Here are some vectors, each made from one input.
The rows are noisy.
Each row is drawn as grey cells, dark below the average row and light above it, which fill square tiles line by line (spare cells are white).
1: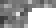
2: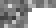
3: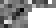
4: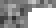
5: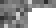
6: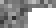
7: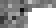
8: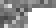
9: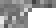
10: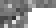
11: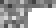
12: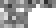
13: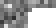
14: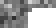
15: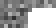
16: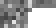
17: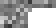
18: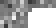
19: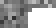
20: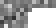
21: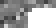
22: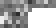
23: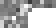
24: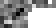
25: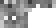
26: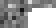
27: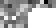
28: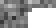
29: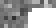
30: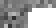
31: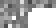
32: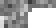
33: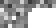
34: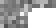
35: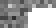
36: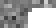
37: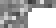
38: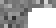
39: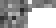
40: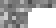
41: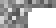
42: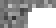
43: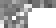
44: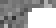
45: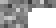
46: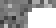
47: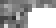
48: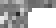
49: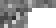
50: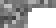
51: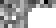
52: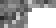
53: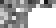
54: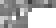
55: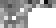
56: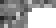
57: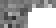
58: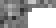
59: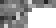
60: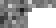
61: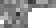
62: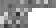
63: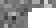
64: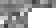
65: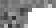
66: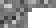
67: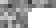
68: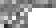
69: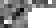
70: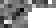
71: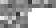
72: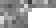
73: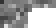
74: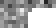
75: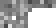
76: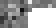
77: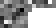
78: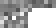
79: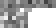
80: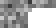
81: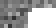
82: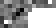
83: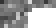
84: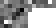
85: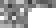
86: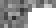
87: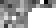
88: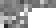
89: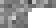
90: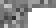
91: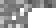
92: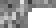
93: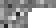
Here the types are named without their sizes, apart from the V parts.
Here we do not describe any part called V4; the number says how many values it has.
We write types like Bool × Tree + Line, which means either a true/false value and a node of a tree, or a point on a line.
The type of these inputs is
List(Bool × V4).
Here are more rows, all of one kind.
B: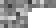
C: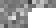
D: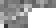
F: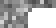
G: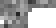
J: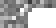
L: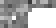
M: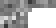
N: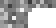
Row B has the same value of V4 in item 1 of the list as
C, D and L.
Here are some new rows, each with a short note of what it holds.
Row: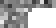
a list of two items
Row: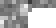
a list of two items
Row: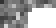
a list of one item
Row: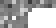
a list of two items
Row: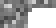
a list of one item
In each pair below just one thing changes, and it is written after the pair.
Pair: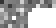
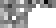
the value of V4 in item 2 of the list
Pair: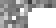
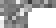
the true/false value in item 2 of the list
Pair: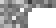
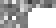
the true/false value in item 1 of the list
